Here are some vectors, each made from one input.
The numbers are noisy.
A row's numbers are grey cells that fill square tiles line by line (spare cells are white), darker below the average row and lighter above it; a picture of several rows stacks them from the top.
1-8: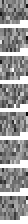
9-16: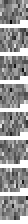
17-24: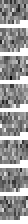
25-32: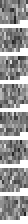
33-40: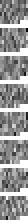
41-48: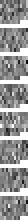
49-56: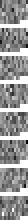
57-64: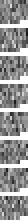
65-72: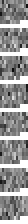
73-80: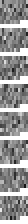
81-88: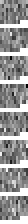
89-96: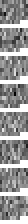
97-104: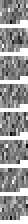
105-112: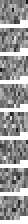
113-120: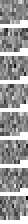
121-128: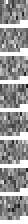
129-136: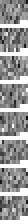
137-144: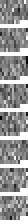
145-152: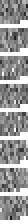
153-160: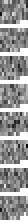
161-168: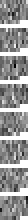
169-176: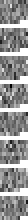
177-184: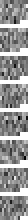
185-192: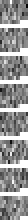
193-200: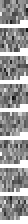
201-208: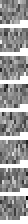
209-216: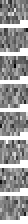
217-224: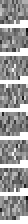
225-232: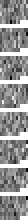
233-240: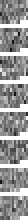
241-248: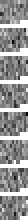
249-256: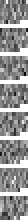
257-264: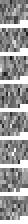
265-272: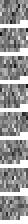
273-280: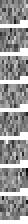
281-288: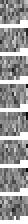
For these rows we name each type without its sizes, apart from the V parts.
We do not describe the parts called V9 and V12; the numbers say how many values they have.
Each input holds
either a point on each of two circles, or a label, a value of V9 and a value of V12.
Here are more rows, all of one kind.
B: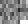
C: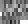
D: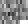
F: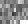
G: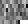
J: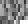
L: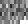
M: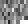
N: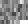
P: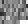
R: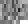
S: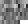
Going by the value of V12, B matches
P and R.
